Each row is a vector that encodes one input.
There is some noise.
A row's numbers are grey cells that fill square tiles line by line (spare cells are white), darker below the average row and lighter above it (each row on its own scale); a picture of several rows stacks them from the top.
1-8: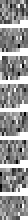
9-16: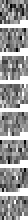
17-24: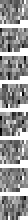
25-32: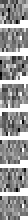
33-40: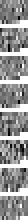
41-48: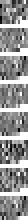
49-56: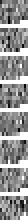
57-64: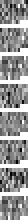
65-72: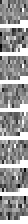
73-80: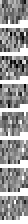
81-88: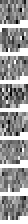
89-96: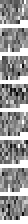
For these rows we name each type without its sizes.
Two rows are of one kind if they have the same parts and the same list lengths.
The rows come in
3 kinds.
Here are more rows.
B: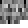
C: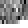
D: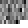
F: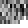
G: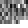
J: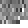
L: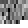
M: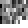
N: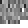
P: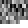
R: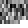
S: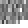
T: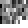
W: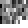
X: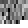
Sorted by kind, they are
B, C, D, J, L, N, S, X
F, G, P, R
M, T, W

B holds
four true/false values.
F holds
a point on a circle.
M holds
a fixed value.
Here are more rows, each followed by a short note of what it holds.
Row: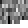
four true/false values
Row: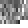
four true/false values
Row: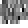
four true/false values
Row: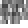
four true/false values
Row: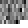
four true/false values
